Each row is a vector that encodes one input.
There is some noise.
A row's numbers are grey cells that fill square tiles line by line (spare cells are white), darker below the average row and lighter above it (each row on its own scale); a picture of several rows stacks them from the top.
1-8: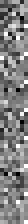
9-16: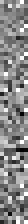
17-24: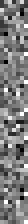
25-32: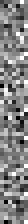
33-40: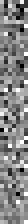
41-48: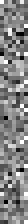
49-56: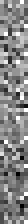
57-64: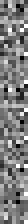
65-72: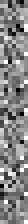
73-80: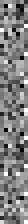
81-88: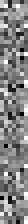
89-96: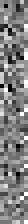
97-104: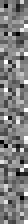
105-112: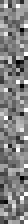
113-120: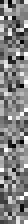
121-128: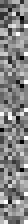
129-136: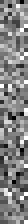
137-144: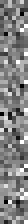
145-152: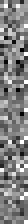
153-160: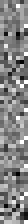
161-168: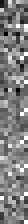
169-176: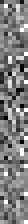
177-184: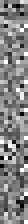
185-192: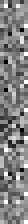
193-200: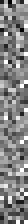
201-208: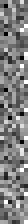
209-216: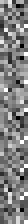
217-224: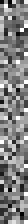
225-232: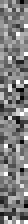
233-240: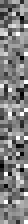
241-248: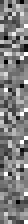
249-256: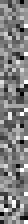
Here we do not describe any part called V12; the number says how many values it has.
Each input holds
a list of up to two items, each a true/false value and a value of V12.
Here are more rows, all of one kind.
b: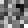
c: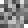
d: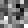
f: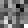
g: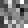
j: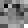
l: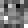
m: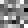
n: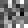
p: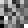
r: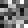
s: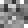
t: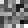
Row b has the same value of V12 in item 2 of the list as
j, m and t.
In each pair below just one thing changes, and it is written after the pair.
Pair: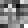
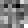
the value of V12 in item 2 of the list
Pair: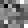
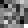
the true/false value in item 1 of the list
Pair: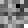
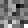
the true/false value in item 1 of the list
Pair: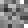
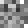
the value of V12 in item 2 of the list
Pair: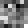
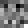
the true/false value in item 1 of the list
